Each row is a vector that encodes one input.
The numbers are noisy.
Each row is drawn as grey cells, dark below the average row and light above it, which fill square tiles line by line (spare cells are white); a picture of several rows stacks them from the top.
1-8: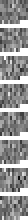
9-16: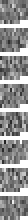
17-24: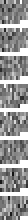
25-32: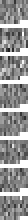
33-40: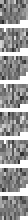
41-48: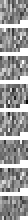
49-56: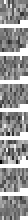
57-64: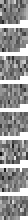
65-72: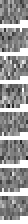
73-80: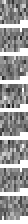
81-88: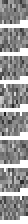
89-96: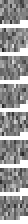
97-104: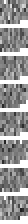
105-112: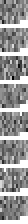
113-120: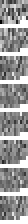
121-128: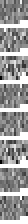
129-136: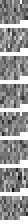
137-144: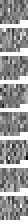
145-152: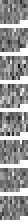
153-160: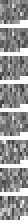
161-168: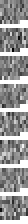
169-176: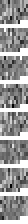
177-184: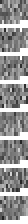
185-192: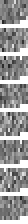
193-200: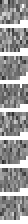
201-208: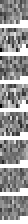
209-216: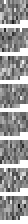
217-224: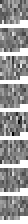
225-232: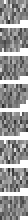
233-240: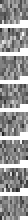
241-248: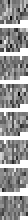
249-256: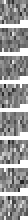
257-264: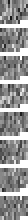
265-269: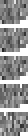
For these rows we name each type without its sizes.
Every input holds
either a label and a true/false value, or a list of points on a line.
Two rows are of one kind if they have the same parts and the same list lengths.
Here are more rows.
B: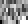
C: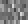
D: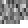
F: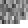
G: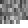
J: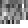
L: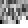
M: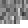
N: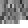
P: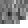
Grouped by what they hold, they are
B, L
C, G, M, N
D, J
F, P

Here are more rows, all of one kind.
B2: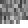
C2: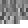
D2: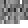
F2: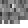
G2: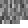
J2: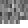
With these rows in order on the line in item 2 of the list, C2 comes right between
B2 and D2.
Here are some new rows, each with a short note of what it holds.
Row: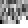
the empty list
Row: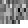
a label and a true/false value
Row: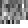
a label and a true/false value
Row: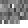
a list of two items
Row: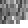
a list of one item
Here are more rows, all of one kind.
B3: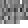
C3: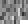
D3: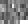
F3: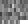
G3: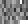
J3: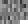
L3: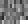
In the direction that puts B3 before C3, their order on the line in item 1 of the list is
G3, B3, C3, L3, J3, D3, F3.
